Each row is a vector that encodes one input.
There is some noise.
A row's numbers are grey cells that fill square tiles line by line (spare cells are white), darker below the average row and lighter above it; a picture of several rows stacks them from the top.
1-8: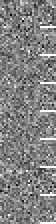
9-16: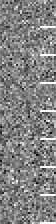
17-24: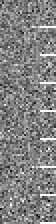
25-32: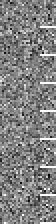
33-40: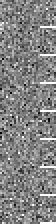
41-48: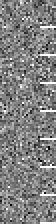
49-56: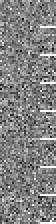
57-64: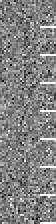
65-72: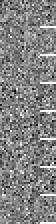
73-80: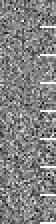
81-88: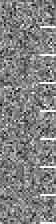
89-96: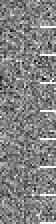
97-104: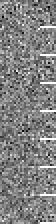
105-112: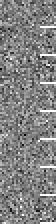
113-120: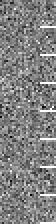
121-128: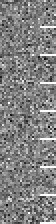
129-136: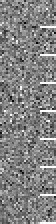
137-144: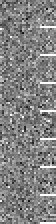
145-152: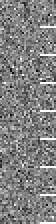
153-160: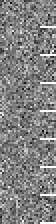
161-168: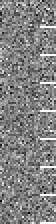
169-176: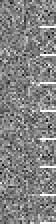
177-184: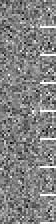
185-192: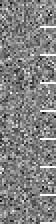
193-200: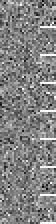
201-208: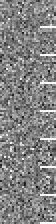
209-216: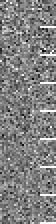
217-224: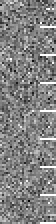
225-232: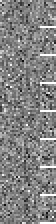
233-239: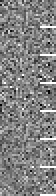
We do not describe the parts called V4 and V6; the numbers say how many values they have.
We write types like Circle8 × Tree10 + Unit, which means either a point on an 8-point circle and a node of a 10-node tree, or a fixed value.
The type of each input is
Bool × (Circle10 + Line7) + V4 × V6.
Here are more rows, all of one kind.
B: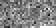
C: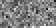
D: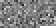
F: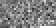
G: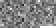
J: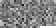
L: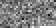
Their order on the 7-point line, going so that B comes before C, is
G, B, J, F, L, D, C.
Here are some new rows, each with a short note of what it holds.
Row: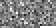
a value of V4 and a value of V6
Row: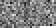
a point on a 10-point circle and a true/false value
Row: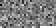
a point on a 10-point circle and a true/false value
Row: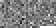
a point on a 7-point line and a true/false value
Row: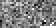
a value of V4 and a value of V6
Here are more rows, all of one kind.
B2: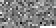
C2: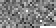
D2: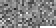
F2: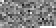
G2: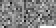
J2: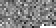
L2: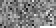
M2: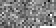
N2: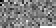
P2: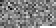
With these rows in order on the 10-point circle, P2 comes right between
D2 and L2.
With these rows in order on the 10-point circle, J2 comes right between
C2 and G2.
